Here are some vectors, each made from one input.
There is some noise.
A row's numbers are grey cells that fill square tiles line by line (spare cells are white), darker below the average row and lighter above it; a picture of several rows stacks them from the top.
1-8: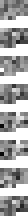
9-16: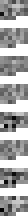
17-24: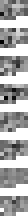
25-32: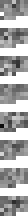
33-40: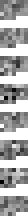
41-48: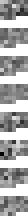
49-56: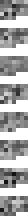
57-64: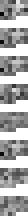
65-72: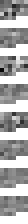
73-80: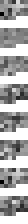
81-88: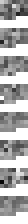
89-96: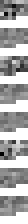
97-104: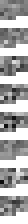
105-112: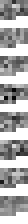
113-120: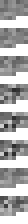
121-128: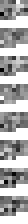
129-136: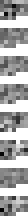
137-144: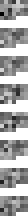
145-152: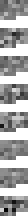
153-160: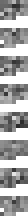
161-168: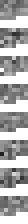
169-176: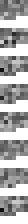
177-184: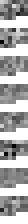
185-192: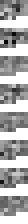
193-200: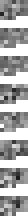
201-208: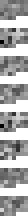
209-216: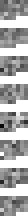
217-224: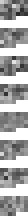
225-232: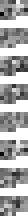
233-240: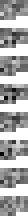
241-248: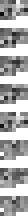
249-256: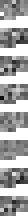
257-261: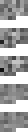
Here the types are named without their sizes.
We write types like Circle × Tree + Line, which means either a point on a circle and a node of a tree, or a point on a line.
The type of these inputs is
Tree.
